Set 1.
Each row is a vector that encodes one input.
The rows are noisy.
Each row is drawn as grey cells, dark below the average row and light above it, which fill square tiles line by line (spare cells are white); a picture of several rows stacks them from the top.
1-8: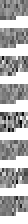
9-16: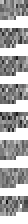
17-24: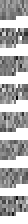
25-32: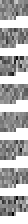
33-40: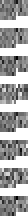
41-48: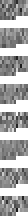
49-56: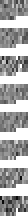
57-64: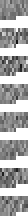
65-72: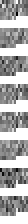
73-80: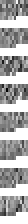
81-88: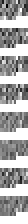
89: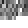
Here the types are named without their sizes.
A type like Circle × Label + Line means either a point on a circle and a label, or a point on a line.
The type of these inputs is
Line.
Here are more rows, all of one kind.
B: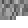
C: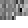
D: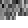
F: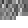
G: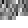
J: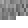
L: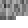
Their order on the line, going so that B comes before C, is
G, F, B, L, J, C, D.
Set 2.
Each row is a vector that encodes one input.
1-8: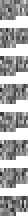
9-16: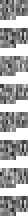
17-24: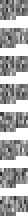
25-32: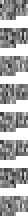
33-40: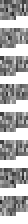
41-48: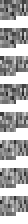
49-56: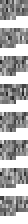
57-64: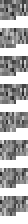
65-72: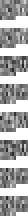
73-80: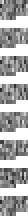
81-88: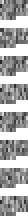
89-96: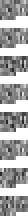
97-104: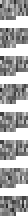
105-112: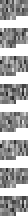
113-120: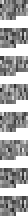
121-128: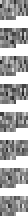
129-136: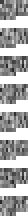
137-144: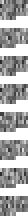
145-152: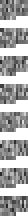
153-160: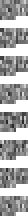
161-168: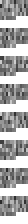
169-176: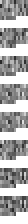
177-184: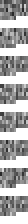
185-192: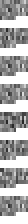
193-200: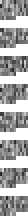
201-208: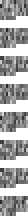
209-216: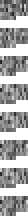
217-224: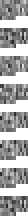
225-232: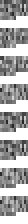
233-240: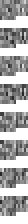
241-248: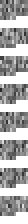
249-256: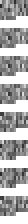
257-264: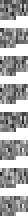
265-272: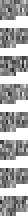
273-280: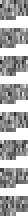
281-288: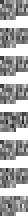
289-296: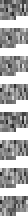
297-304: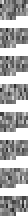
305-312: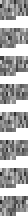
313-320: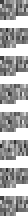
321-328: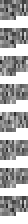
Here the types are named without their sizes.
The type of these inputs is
Circle.
